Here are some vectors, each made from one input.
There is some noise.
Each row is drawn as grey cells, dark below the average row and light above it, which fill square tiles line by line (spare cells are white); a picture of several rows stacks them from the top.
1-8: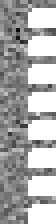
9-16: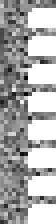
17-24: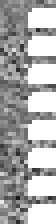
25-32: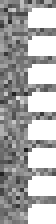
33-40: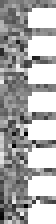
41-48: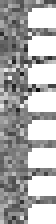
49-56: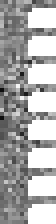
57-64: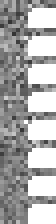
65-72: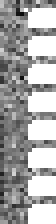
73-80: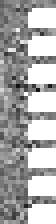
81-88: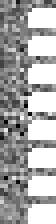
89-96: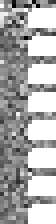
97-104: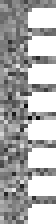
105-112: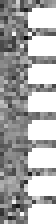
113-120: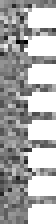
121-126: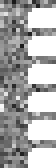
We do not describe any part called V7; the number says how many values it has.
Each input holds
either a point on an 8-point circle and a true/false value, or a value of V7.
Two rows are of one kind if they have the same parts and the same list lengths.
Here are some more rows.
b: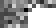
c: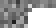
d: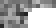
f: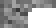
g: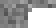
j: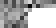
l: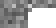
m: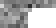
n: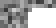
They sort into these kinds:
b, c, g, l, n
d, f, j, m

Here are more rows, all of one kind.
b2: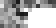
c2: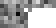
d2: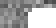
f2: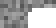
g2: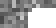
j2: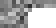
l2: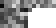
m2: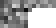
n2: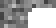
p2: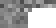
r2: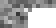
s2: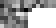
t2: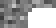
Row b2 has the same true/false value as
g2 and r2.
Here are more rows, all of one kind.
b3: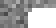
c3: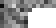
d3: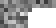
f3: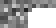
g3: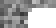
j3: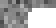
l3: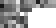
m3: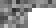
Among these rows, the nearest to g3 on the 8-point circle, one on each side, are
b3 and f3.
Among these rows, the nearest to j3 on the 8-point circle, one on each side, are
c3 and d3.
